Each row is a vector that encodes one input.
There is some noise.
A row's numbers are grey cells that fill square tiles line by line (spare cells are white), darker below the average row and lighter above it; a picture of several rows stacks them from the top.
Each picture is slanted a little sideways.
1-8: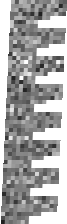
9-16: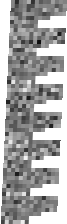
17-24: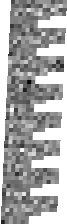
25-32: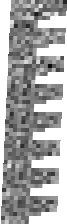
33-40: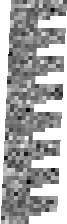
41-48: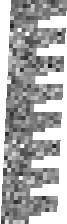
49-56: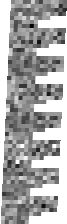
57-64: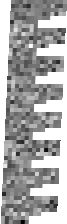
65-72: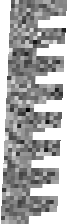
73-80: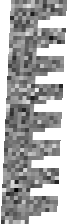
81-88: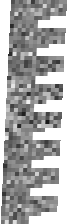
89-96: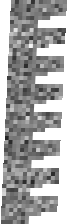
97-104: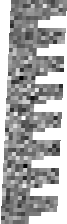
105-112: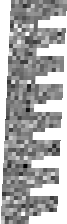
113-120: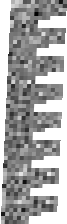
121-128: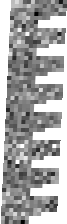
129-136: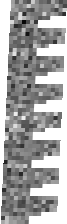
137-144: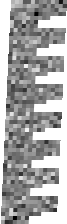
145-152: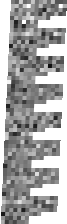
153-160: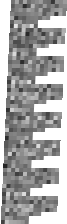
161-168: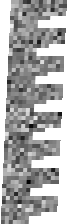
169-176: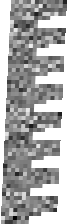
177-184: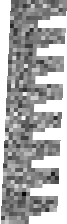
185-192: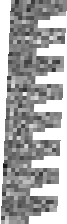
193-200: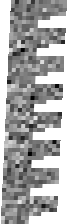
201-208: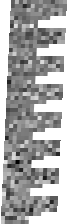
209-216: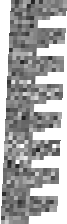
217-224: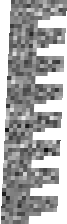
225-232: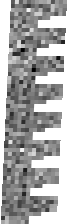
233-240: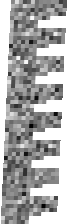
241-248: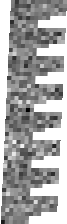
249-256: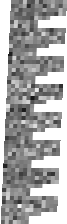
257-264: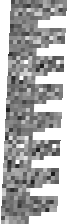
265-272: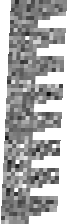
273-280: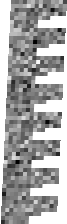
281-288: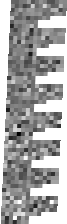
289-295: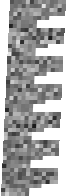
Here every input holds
either a point on an 8-point circle and a true/false value, or one of 11 labels.
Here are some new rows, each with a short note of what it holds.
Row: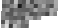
a point on an 8-point circle and a true/false value
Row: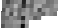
a point on an 8-point circle and a true/false value
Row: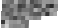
a point on an 8-point circle and a true/false value
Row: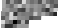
one of 11 labels
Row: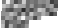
one of 11 labels
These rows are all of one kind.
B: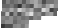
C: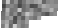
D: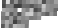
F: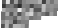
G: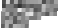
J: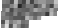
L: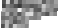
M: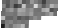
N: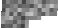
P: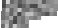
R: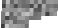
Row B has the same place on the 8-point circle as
D, F, G and L.
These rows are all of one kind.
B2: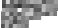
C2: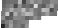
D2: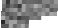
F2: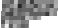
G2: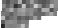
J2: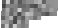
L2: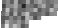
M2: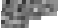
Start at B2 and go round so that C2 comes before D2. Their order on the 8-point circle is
B2, C2, G2, D2, M2, F2, L2, J2.
